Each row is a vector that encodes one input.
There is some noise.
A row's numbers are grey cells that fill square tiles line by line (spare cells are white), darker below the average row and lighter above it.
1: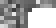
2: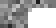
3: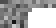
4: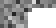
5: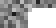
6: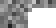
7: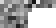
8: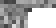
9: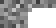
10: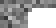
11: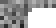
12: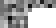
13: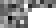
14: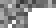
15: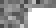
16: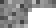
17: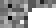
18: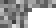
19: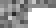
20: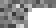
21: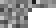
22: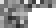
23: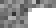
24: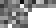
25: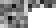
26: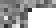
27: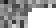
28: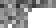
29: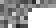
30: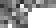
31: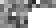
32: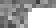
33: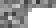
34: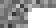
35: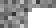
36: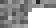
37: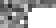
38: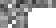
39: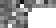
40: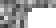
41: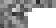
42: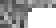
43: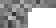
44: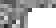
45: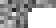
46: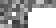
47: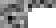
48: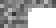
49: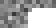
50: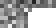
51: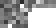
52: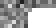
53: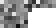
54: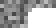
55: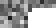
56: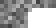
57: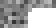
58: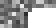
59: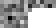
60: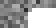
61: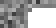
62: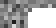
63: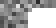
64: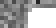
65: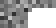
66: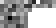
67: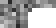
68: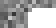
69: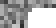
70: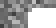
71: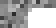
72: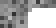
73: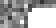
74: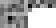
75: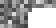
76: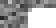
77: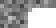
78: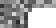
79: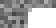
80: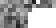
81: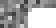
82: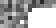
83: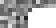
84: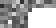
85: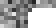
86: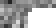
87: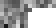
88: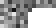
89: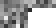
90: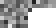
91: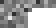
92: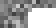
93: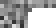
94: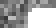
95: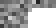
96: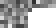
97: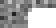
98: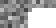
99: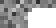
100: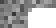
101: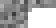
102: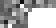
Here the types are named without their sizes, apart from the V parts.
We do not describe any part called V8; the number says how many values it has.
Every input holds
either a point on a line and a true/false value, or a value of V8.
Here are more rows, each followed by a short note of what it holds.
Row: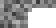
a point on a line and a true/false value
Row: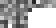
a value of V8
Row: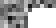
a value of V8
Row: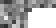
a point on a line and a true/false value
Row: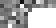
a value of V8
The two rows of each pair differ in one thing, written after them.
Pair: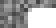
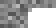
the place on the line
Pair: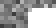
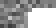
the place on the line
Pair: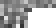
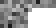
the true/false value
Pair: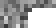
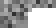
the true/false value
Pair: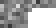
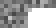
the place on the line
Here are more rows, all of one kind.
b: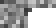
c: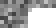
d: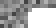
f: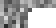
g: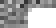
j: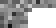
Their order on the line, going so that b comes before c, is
f, j, b, d, g, c.
